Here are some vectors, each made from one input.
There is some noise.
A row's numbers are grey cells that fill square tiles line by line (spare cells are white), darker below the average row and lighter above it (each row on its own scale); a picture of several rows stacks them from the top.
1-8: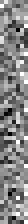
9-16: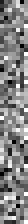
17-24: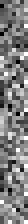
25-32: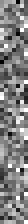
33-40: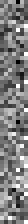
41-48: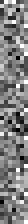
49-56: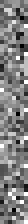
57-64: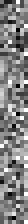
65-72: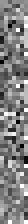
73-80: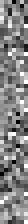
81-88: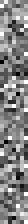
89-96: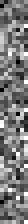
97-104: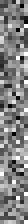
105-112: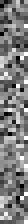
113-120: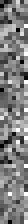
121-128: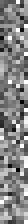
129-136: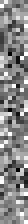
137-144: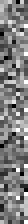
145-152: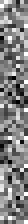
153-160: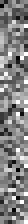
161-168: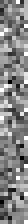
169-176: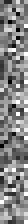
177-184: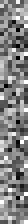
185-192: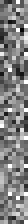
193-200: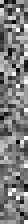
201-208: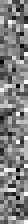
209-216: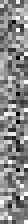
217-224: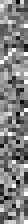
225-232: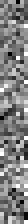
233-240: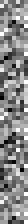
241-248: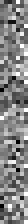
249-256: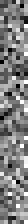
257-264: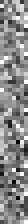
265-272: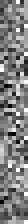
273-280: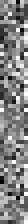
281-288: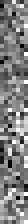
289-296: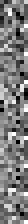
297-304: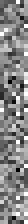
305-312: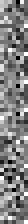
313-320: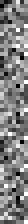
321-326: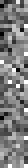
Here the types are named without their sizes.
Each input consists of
five true/false values.
